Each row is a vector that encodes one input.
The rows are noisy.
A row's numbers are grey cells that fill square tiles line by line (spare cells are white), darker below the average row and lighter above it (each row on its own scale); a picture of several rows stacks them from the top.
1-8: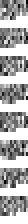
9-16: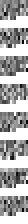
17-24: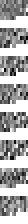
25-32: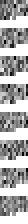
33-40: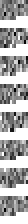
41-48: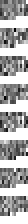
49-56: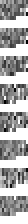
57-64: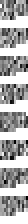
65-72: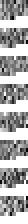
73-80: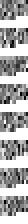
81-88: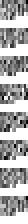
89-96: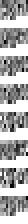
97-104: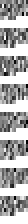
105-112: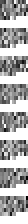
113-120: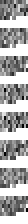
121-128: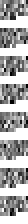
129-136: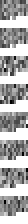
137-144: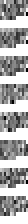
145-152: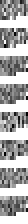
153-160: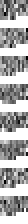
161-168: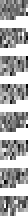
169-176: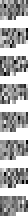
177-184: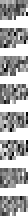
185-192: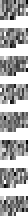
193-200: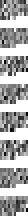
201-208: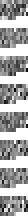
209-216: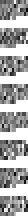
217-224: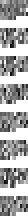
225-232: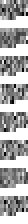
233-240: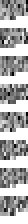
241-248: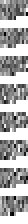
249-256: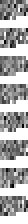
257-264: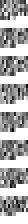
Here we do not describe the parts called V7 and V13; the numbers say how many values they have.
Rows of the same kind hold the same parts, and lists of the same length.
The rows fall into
3 kinds.
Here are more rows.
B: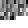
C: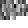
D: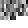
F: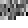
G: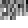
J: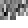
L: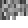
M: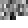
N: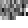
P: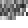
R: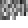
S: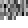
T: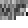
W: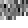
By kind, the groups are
B, D, F, J, M, N, P, T
C, L, R
G, S, W

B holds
a true/false value and a value of V7.
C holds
a value of V13.
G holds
a point on a 4-point line and a true/false value.
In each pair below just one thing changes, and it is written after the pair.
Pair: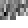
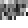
the true/false value
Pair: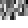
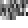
the true/false value
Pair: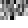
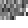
the true/false value
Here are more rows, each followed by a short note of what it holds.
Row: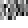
a point on a 4-point line and a true/false value
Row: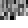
a true/false value and a value of V7
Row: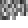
a value of V13
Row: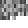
a value of V13
